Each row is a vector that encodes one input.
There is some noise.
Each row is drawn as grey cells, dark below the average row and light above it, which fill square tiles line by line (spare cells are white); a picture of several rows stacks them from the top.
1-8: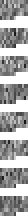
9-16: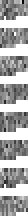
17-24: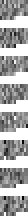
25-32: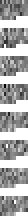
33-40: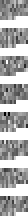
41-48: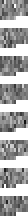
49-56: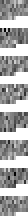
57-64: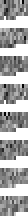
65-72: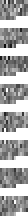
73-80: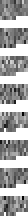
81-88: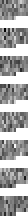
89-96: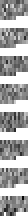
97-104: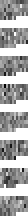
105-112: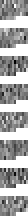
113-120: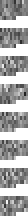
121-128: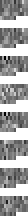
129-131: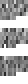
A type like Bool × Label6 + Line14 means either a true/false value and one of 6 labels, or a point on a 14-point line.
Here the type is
(Bool × Bool × Bool + Line8) × Line6.
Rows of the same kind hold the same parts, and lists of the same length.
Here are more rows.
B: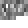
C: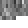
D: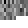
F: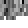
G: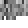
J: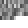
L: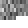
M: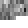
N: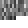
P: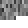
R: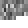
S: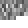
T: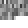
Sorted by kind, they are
B, D, L, M, R, S
C, F, G, J, N, P, T

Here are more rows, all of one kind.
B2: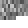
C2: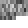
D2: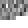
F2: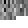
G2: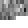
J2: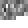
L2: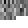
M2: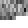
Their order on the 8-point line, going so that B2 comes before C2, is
L2, F2, B2, J2, C2, M2, D2, G2.
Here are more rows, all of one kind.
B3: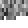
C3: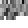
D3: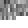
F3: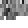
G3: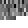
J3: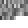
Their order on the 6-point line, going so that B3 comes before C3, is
B3, J3, C3, F3, D3, G3.
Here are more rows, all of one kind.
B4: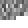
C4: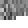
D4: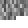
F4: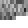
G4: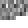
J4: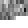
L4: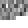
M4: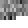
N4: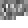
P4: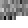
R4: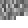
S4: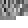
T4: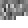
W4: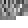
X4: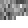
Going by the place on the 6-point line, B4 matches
D4, G4, L4 and R4.
